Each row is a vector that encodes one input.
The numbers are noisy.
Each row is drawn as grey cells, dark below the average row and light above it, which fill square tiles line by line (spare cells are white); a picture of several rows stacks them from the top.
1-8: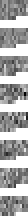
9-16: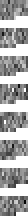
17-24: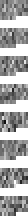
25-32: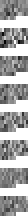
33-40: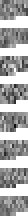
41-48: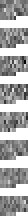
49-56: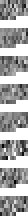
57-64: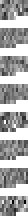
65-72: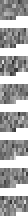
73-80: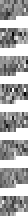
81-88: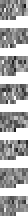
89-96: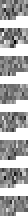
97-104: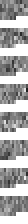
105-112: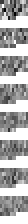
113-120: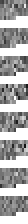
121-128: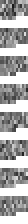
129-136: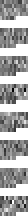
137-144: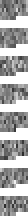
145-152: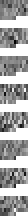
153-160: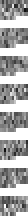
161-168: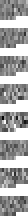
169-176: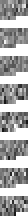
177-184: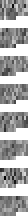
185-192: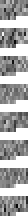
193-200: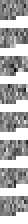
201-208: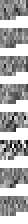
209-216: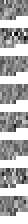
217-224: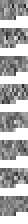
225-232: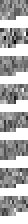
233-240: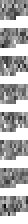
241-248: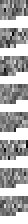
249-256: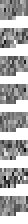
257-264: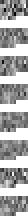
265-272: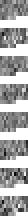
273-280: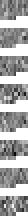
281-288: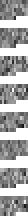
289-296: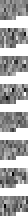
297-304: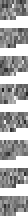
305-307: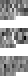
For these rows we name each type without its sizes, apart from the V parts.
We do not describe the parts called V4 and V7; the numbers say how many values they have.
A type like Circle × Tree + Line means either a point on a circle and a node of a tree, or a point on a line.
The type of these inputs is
Bool × Label × V4 × V7.
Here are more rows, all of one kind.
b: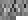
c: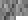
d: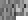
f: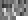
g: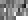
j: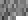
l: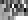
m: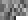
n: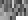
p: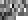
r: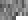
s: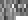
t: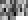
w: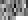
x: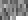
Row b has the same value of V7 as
j, m, n and t.
